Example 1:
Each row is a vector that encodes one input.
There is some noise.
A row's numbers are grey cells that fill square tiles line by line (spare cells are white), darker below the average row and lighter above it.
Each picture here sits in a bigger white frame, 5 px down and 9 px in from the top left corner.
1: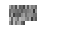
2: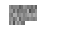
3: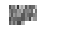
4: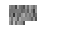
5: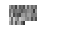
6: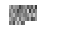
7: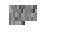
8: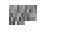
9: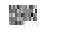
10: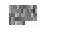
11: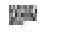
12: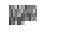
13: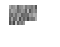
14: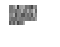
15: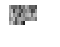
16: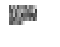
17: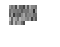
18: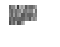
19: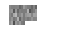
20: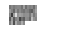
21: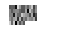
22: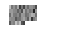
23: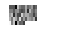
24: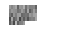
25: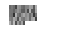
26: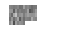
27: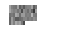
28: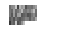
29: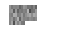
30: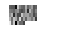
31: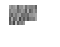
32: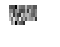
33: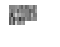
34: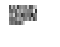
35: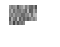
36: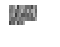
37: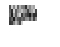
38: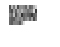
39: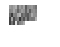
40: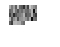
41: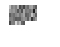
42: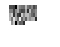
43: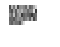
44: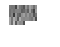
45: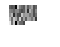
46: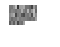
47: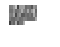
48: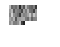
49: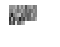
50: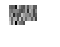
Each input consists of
a point on a 7-point line.
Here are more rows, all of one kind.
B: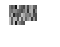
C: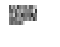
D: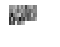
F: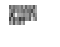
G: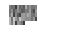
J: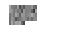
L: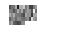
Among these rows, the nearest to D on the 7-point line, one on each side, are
F and L.
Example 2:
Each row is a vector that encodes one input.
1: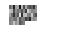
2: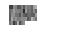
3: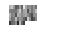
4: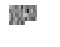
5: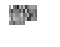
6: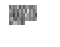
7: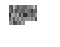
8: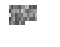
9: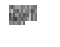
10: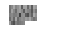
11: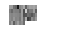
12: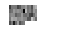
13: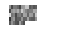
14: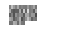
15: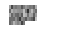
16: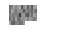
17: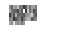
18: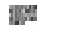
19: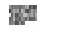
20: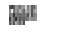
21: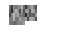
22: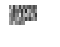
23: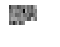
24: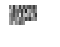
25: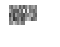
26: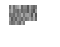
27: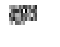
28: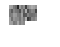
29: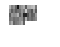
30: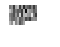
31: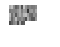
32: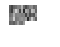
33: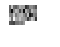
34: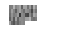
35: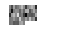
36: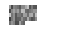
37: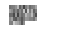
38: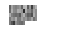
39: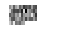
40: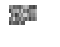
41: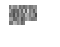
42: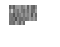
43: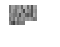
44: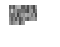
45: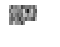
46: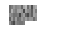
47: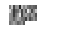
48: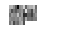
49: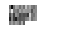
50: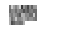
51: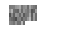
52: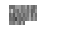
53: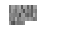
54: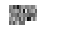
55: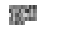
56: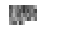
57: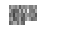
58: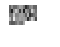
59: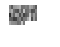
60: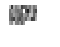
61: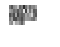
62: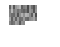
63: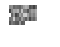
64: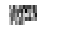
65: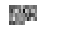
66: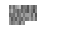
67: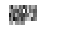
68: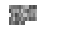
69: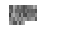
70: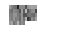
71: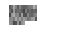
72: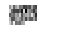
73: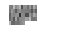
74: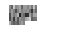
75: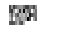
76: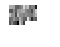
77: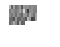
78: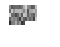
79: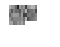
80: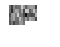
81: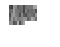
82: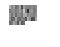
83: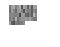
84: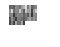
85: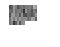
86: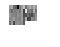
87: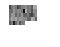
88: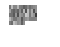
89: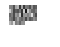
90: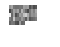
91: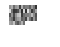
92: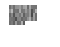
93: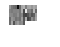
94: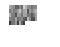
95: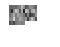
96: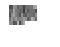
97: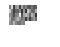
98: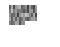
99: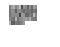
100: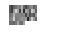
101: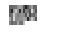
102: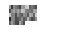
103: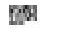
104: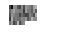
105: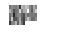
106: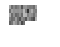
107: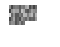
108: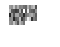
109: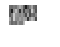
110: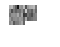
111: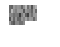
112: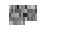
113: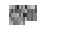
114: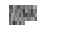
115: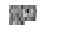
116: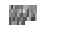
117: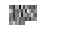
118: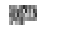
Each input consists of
a node of a 9-node tree.
